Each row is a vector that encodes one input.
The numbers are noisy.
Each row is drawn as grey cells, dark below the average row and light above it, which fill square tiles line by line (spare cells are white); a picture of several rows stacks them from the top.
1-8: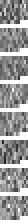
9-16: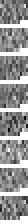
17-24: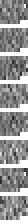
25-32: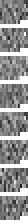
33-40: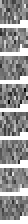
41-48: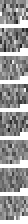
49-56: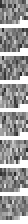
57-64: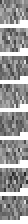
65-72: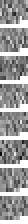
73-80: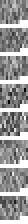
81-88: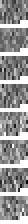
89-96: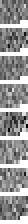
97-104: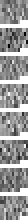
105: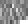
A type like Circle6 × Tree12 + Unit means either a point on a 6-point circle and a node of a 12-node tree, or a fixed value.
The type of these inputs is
Line11 + Line14.
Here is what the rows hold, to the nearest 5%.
About 50% of them hold a point on an 11-point line. The rest hold a point on a 14-point line.
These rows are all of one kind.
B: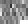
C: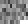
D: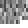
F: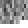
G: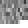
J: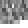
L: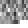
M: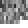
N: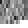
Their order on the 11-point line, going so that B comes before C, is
L, G, N, B, C, J, F, D, M.
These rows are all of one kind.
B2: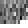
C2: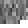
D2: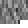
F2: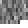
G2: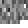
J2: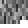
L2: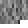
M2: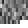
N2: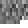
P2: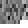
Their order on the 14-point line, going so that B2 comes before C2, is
P2, N2, B2, C2, L2, D2, F2, G2, M2, J2.
